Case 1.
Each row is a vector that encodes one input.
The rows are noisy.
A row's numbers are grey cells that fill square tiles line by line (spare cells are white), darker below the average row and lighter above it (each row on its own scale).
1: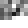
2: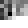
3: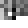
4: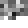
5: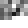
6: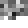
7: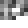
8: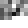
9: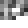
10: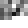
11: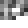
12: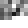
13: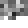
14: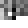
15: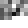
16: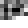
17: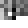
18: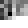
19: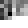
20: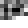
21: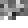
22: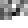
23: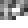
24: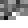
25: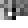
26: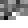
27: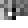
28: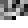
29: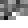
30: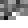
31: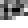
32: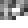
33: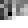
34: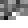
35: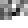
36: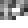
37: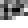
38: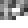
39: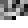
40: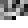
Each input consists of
three true/false values.
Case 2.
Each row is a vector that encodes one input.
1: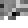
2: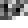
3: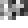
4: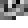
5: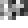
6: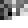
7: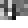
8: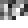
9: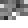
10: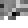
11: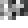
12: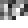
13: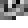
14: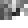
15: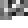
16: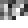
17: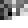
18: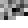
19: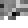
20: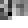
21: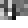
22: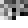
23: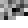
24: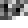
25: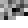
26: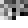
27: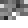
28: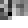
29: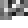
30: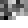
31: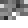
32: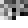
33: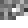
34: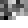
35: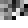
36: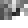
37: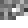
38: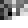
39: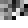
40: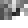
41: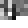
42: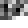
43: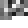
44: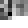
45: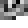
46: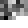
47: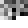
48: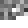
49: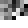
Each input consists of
four true/false values.
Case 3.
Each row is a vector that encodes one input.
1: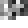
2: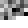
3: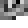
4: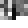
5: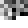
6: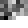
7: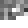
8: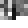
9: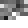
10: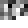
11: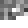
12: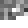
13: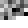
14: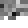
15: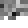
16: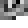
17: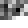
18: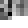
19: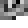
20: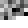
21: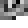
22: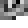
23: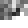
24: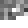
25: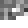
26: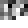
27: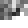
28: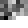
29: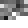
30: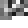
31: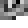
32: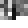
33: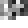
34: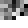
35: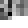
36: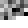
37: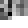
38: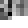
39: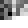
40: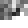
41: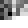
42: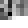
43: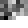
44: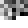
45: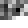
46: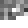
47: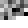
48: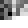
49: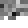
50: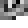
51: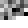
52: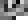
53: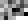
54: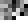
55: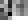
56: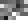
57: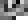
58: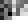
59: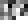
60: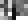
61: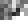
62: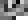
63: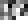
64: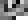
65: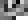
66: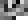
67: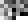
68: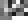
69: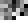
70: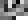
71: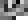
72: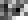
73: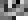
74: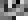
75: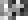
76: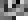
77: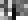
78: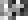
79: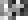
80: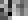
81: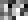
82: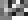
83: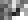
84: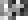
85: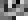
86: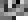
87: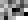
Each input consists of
four true/false values.
